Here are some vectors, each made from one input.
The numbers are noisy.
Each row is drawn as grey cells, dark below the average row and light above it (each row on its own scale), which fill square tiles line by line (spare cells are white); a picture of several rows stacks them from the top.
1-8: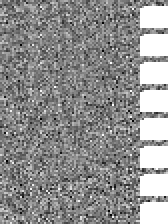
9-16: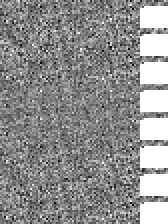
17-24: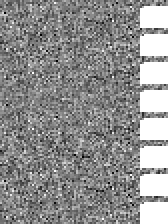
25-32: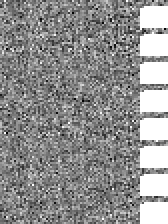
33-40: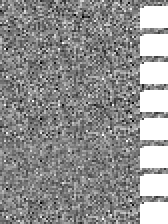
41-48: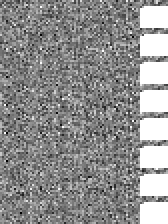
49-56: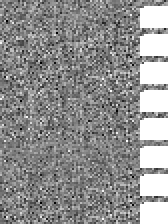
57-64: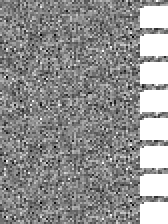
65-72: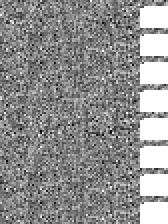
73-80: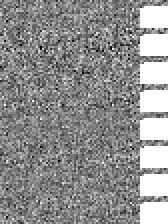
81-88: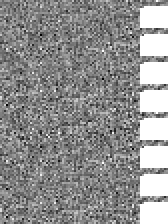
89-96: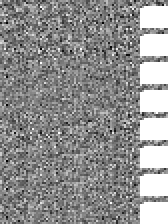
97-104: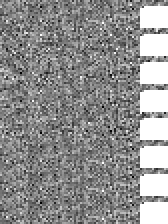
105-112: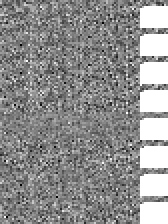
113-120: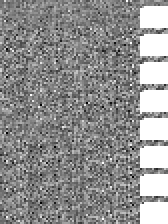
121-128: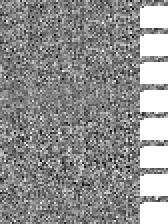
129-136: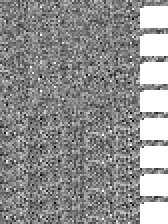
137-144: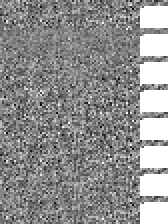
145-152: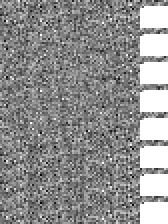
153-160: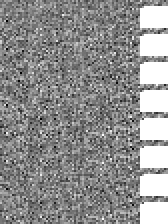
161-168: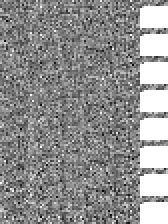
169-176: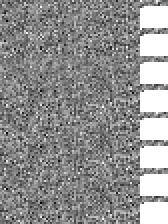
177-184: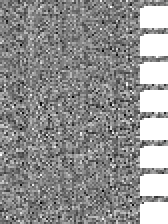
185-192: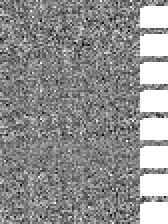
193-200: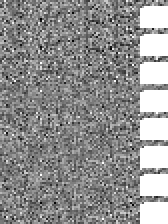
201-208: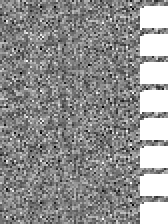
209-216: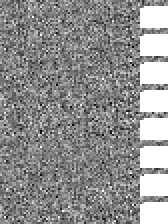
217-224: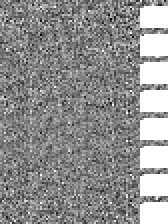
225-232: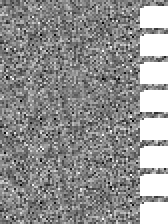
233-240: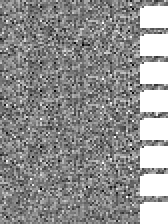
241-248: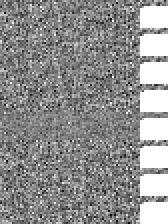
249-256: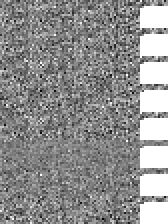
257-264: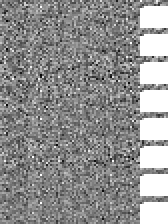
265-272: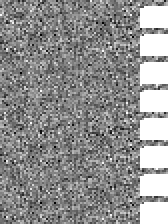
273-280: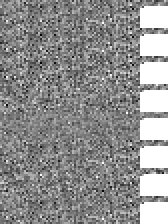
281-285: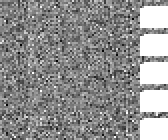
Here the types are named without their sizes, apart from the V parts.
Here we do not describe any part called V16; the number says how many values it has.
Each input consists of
either a point on a circle, or a fixed value, or a true/false value and a value of V16.
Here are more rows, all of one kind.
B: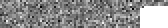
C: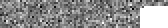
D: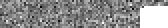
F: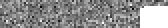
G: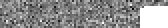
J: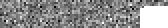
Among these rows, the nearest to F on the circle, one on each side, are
D and G.
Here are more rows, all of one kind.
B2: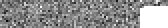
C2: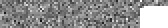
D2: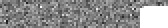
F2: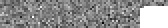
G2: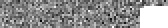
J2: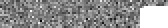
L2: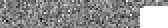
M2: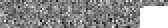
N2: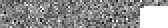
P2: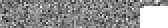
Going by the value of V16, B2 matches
C2, N2 and P2.
